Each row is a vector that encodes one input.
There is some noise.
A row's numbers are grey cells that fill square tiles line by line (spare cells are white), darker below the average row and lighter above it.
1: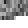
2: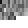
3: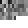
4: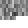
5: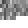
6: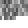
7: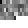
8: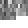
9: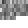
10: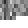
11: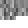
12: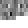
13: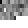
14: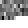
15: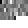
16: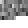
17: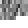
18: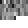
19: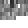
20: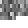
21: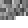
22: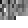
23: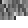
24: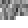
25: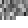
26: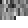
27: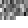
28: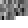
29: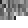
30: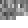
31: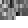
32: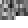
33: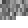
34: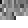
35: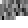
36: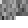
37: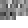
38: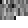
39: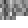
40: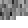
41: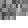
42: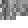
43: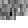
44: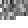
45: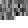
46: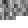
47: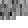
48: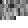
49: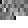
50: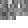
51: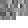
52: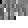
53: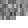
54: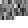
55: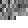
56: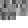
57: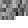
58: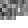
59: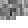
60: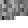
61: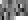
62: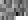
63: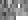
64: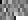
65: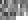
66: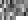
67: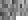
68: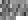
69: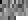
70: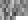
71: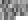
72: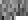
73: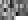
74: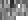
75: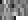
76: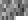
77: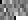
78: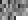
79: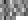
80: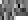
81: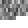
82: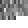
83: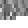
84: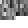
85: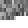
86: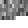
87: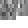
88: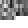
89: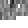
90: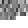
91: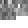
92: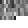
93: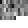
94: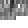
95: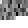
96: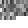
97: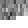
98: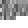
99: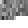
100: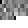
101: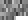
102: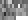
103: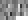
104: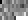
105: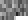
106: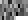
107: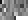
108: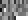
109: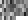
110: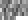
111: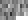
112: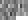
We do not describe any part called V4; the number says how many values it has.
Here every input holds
a value of V4, together with a list of up to two items, each a point on a 5-point line and a true/false value.
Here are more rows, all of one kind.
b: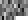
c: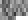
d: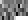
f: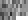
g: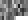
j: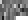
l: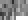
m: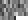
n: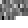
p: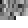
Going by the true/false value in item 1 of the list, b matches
c, g and p.
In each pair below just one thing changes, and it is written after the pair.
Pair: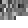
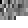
the place on the 5-point line in item 1 of the list
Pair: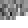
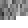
the true/false value in item 1 of the list
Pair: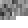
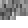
the place on the 5-point line in item 2 of the list
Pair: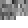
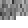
the place on the 5-point line in item 1 of the list
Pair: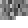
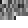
the value of V4
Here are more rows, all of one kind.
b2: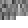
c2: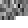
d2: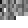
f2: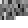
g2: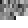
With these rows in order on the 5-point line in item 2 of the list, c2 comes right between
b2 and d2.
